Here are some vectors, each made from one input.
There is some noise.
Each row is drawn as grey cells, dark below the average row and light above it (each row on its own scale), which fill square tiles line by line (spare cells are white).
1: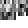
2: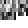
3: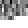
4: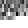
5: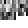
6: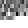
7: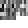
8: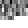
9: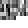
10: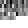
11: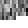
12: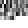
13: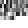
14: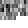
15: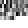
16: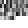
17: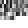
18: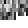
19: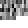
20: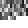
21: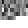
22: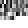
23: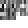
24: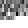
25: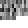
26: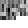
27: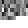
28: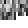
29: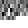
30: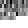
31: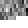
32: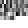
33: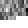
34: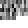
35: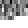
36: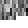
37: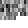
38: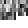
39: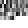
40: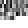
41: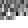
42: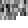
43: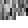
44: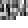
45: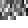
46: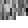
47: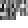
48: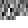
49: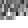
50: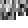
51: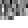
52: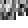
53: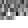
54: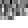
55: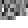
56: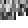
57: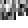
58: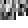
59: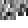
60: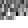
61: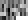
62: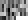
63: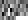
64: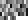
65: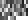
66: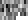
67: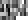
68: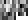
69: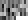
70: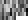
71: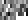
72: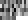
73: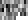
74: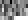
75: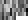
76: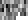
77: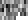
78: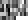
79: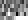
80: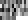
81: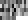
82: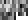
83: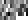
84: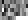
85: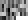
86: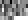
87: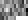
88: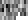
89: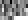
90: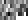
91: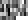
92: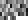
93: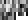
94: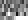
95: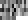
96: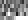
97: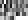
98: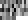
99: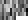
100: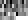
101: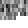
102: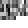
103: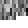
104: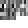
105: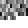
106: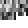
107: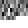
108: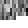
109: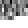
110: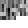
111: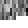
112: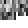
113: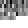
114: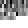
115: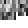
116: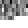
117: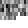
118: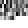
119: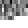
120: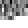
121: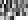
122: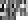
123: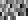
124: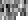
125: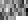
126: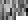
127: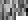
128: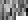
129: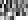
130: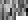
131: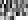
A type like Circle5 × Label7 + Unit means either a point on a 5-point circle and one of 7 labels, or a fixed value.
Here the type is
Bool × Circle6 + Line5.
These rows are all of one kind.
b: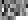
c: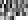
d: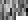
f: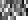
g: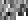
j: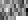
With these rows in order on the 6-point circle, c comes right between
f and g.
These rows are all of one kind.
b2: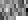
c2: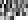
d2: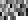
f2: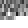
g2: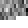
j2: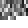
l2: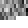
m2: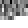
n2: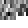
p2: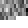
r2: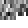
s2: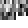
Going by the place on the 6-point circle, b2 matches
f2, g2, l2 and p2.
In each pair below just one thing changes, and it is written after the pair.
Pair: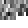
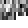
the place on the 6-point circle
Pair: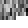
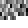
the place on the 6-point circle
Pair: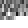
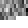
the true/false value
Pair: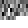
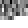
the place on the 6-point circle
